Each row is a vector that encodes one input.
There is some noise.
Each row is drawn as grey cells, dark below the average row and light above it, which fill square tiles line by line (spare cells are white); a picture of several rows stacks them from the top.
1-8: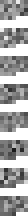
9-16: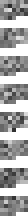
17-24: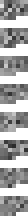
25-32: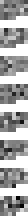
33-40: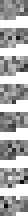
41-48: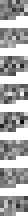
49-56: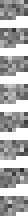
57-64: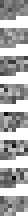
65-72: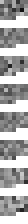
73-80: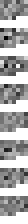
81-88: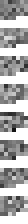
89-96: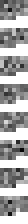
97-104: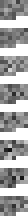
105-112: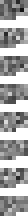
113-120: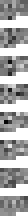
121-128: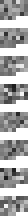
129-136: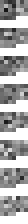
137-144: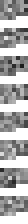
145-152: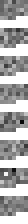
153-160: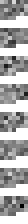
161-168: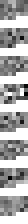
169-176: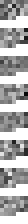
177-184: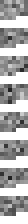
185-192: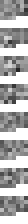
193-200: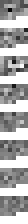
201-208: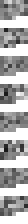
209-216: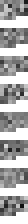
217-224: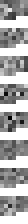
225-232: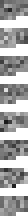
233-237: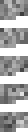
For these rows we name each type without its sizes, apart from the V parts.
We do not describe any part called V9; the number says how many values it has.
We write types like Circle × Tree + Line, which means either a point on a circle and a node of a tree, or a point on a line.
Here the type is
(Circle + V9) × Line.
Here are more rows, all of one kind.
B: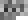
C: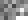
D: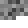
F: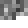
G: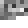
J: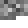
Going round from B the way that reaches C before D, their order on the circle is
B, C, G, J, F, D.
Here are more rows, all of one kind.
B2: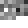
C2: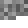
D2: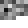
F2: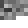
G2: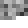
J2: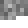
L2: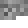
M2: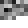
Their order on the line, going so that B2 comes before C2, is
M2, D2, G2, L2, J2, B2, F2, C2.
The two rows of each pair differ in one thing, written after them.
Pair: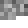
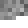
the value of V9
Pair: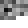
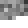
the place on the line
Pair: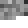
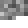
the place on the line
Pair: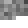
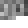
the value of V9
